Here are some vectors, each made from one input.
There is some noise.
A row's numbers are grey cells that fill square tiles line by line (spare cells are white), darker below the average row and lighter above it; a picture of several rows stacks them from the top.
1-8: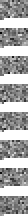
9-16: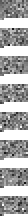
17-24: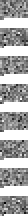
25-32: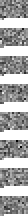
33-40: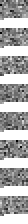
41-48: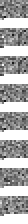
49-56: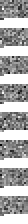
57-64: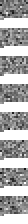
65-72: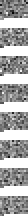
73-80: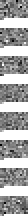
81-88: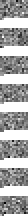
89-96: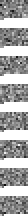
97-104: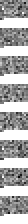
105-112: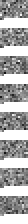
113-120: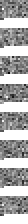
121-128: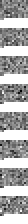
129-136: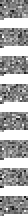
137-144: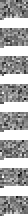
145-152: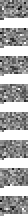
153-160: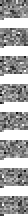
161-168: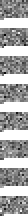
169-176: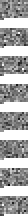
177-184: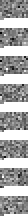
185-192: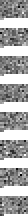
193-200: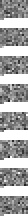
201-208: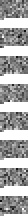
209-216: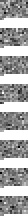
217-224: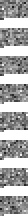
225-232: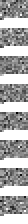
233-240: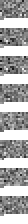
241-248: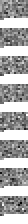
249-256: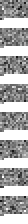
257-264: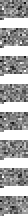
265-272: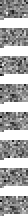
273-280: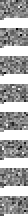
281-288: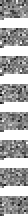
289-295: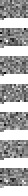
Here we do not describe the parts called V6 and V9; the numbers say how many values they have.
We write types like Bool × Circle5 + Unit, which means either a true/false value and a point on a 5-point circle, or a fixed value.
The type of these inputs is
(Bool × V9 + List2(Line7)) × V6.
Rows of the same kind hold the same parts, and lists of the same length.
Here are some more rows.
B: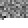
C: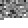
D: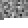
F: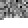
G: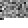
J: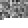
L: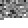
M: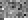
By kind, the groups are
B, D
C, G, L
F, J
M

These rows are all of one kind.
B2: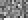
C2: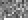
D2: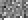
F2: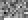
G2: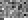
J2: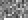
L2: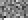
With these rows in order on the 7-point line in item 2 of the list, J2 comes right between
D2 and L2.
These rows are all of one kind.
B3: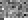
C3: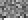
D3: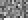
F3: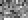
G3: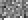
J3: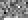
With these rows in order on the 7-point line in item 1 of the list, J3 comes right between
C3 and D3.
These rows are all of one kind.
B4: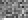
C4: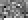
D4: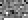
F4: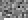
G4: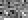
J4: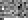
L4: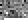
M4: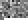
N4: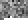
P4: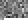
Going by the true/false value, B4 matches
G4, L4, M4 and P4.
